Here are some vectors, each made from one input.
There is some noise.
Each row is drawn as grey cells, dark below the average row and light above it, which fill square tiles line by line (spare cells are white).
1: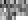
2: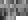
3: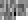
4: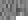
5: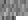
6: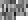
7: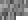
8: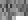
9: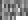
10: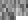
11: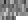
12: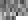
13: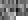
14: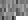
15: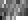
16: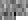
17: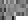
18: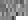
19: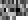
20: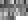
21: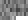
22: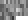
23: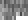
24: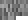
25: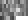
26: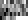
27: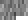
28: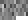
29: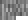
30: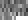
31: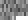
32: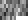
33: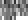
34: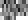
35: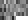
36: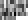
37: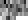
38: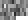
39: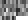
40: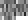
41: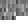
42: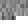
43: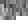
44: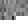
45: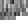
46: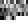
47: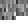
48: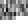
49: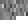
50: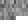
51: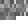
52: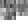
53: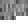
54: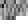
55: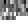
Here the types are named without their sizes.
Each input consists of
a label, together with either a point on a circle, or a fixed value.
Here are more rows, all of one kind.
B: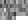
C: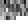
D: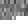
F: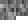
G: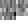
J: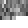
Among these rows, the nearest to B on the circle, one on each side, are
G and J.
